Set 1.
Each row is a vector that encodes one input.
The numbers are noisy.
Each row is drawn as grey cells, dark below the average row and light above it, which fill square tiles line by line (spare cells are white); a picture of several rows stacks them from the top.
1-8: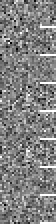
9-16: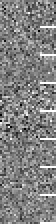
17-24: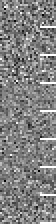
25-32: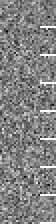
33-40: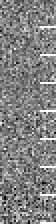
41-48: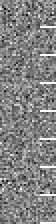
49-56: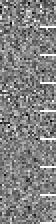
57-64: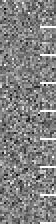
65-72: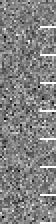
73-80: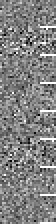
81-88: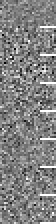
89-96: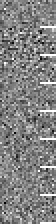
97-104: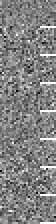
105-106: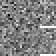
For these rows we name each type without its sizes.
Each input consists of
a node of a tree and a true/false value, together with either a point on a circle, or a fixed value.
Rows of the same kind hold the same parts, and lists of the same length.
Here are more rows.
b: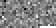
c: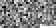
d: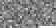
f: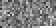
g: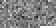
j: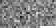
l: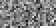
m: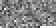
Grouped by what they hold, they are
b, m
c, d, f, g, j, l

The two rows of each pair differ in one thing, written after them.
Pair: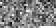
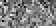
the place on the circle
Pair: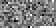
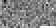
the node of the tree
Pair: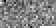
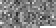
the place on the circle
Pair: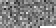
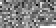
the true/false value
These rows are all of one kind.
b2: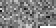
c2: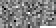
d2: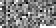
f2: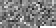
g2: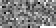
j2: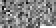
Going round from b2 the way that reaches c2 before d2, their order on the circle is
b2, g2, c2, j2, d2, f2.
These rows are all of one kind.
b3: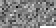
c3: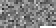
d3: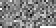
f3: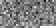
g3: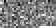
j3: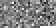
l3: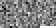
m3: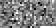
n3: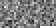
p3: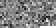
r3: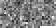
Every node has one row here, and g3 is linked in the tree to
r3.
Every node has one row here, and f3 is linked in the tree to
r3.
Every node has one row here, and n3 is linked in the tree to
c3, l3 and m3.
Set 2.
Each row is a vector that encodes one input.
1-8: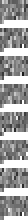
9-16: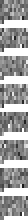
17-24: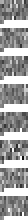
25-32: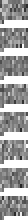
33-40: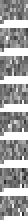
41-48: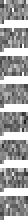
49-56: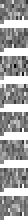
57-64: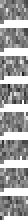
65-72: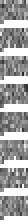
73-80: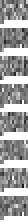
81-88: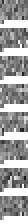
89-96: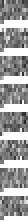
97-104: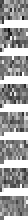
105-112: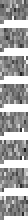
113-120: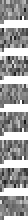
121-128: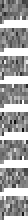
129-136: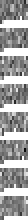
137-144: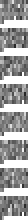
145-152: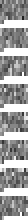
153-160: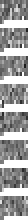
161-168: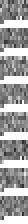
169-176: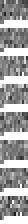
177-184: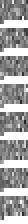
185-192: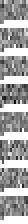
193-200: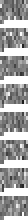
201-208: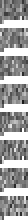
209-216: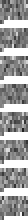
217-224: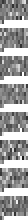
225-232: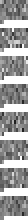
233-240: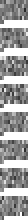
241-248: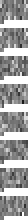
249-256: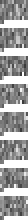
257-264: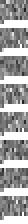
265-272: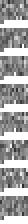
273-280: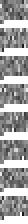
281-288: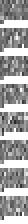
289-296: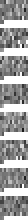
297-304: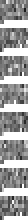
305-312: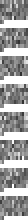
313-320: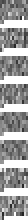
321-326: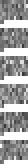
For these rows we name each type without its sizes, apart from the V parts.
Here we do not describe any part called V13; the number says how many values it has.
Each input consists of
either a label and a true/false value, or a value of V13.
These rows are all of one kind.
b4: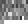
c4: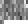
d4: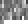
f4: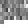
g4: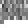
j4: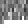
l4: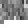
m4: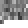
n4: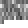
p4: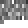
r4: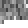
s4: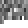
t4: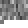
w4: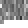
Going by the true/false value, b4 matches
d4, j4, p4 and s4.
